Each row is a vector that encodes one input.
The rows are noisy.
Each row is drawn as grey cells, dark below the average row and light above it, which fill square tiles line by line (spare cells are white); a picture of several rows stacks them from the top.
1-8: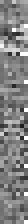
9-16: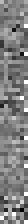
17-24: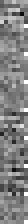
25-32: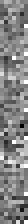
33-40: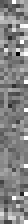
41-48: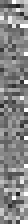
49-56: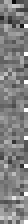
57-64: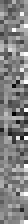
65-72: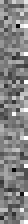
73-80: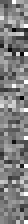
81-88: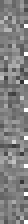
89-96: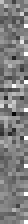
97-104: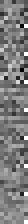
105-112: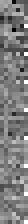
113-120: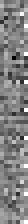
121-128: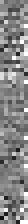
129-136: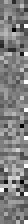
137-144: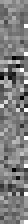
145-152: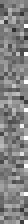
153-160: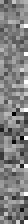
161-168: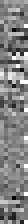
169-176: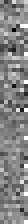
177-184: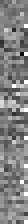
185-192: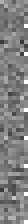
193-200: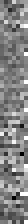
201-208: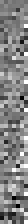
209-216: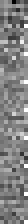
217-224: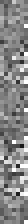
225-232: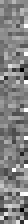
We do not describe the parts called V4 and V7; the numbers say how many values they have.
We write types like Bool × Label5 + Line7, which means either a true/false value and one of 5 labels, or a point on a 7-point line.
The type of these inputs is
Circle9 × ((Line8 + V7) × Line9 + V4).
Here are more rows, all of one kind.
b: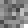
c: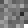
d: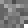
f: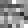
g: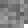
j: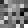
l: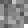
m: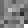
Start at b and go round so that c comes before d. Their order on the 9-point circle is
b, g, c, j, l, f, m, d.
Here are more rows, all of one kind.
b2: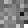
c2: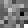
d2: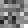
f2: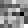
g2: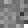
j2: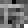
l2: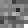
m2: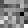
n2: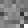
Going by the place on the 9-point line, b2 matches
f2, l2 and m2.
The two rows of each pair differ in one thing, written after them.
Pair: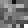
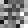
the place on the 8-point line
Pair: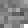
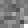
the place on the 9-point circle
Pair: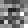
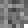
the place on the 8-point line
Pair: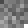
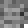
the place on the 9-point circle
